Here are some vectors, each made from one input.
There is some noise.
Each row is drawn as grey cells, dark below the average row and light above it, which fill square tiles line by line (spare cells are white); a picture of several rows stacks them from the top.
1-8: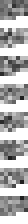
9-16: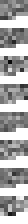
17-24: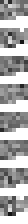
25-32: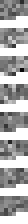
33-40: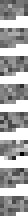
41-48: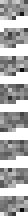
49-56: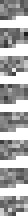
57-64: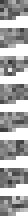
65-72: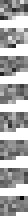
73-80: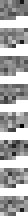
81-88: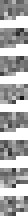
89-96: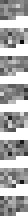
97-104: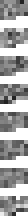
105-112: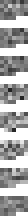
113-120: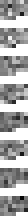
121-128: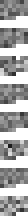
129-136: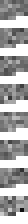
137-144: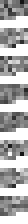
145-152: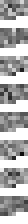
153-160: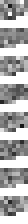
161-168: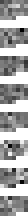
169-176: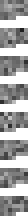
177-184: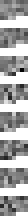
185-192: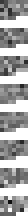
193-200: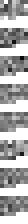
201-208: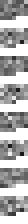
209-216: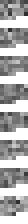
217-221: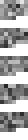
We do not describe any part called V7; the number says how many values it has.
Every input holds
either two values of V7, or a list of up to two points on a 10-point line.
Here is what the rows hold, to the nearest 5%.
About 30% of them hold two values of V7. The rest are lists of up to two points on a 10-point line: a few of all rows are empty, 35% hold one and 35% two.
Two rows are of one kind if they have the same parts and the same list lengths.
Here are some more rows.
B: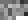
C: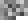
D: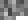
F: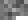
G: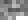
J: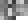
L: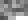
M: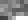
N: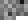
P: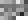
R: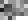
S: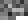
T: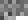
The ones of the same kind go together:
B, G, L, M
C, J, P
D, F, N, S, T
R

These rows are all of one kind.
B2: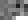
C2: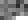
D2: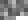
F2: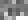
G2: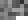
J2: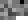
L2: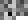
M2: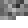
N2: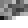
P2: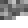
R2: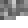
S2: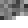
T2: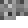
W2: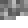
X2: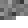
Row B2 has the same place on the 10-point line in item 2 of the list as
D2, L2, P2 and R2.
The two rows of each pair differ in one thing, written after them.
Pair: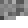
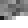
the place on the 10-point line in item 2 of the list
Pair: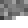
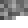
the place on the 10-point line in item 2 of the list
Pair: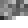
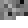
the place on the 10-point line in item 1 of the list
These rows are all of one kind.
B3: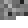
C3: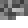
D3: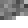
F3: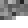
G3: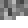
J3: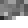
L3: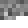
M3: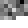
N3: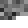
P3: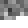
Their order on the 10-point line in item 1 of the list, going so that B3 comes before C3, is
P3, G3, L3, J3, F3, B3, M3, D3, N3, C3.
